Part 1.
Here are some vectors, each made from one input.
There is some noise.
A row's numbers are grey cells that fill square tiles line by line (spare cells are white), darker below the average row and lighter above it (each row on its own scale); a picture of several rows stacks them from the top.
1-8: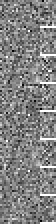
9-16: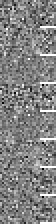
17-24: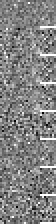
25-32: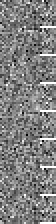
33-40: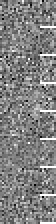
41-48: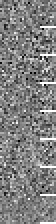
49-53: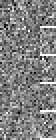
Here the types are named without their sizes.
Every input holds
either a point on a line, or three true/false values.
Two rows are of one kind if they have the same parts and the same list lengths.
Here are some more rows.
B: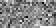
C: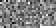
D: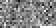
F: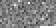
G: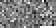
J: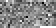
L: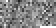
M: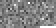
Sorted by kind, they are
B, D, J, L
C, F, G, M

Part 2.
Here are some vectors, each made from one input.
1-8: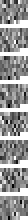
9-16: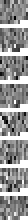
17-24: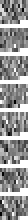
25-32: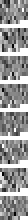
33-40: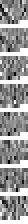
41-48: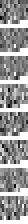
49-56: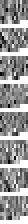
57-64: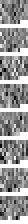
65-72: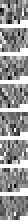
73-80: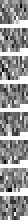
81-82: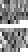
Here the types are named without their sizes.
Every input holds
a node of a tree and a true/false value.
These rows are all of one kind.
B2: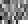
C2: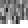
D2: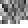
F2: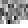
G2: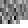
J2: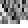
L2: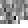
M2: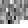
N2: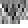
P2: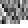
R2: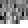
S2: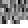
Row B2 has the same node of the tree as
C2, J2 and R2.
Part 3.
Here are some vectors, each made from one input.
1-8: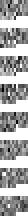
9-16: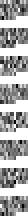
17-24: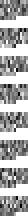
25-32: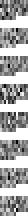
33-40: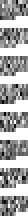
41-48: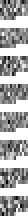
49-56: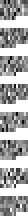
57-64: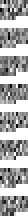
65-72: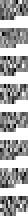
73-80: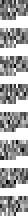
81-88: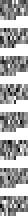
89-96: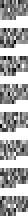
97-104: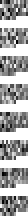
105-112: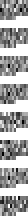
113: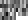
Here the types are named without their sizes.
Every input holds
either a point on each of two circles, or a fixed value.
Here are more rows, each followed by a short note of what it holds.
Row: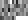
a point on each of two circles
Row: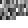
a fixed value
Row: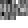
a fixed value
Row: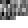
a fixed value
